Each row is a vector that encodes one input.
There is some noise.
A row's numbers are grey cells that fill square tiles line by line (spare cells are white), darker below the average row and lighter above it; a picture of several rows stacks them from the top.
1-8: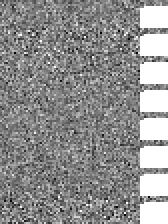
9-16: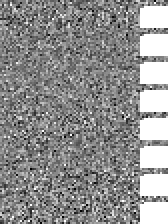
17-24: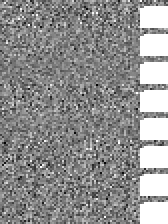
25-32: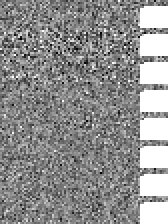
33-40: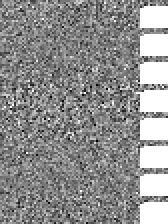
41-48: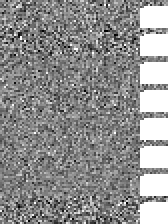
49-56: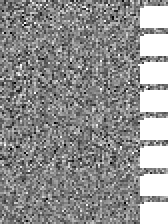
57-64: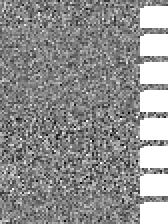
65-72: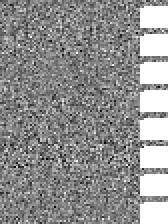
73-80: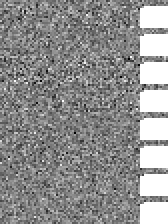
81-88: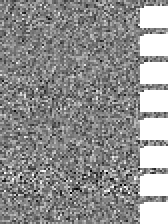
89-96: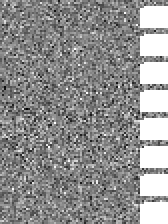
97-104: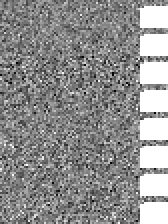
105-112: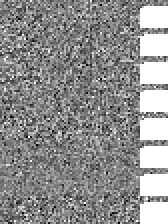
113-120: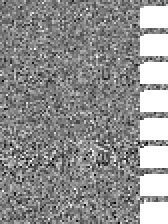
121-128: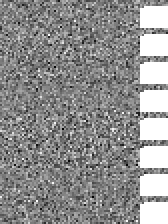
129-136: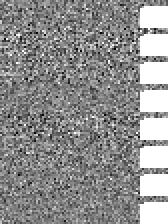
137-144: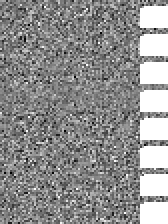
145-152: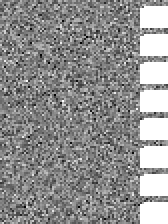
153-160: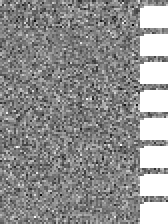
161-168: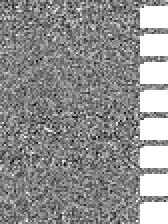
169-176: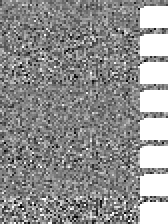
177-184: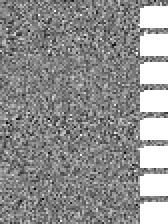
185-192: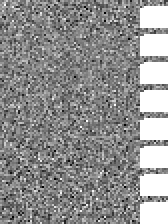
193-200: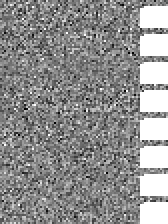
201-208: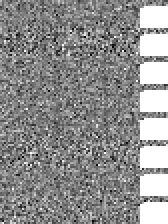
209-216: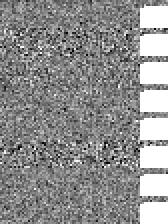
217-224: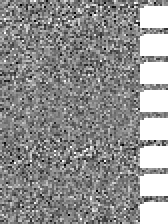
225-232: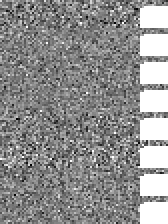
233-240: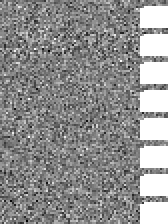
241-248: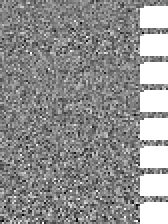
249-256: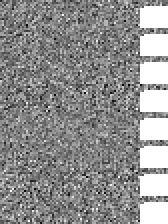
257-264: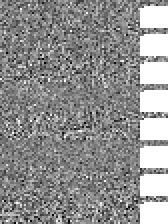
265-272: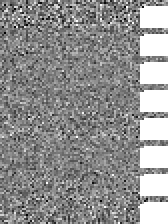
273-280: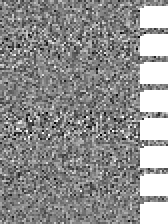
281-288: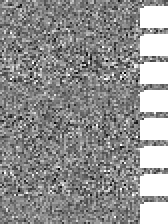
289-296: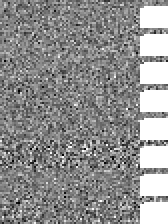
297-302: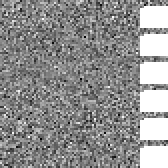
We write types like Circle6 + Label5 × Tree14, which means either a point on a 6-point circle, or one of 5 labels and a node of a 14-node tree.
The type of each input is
(Bool × Bool × Bool + Label7) × (Tree12 + Unit).
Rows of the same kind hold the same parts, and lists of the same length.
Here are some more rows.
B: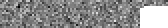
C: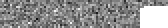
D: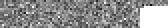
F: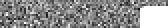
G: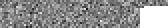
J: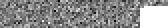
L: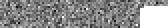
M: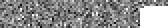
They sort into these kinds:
B, M
C, D, G
F
J, L

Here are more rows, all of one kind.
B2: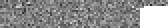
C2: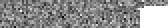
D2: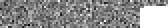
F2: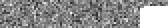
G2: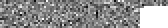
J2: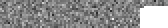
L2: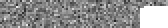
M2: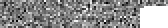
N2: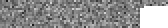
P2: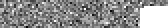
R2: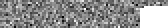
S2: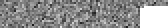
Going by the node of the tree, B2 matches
C2, D2, N2 and P2.
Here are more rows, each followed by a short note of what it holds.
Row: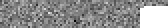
three true/false values
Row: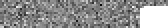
a node of a 12-node tree and three true/false values
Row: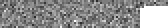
a node of a 12-node tree and three true/false values
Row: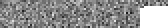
three true/false values
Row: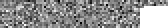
a node of a 12-node tree and three true/false values
